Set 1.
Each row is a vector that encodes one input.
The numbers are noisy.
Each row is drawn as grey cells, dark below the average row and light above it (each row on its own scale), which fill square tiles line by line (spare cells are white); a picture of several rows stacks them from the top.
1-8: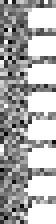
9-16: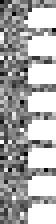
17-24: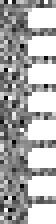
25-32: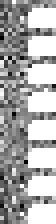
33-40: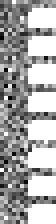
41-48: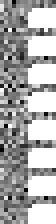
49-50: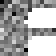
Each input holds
four true/false values.
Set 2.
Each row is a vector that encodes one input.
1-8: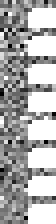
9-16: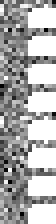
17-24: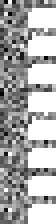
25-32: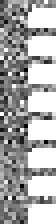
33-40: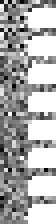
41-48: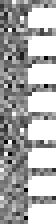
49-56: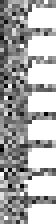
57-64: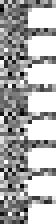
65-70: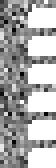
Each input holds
four true/false values.
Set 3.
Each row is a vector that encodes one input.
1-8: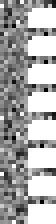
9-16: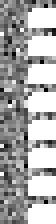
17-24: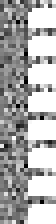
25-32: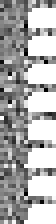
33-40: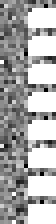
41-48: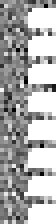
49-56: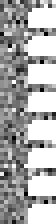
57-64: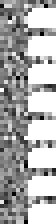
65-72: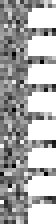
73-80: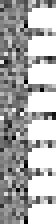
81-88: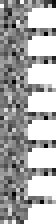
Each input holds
a point on a 14-point line.
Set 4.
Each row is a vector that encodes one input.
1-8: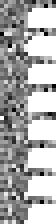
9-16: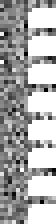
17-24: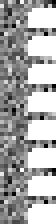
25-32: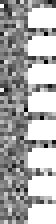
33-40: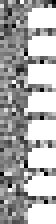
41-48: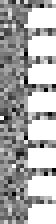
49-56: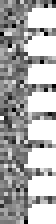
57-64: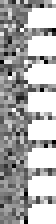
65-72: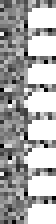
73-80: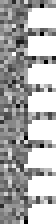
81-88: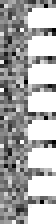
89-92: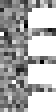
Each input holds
a point on a 14-point line.
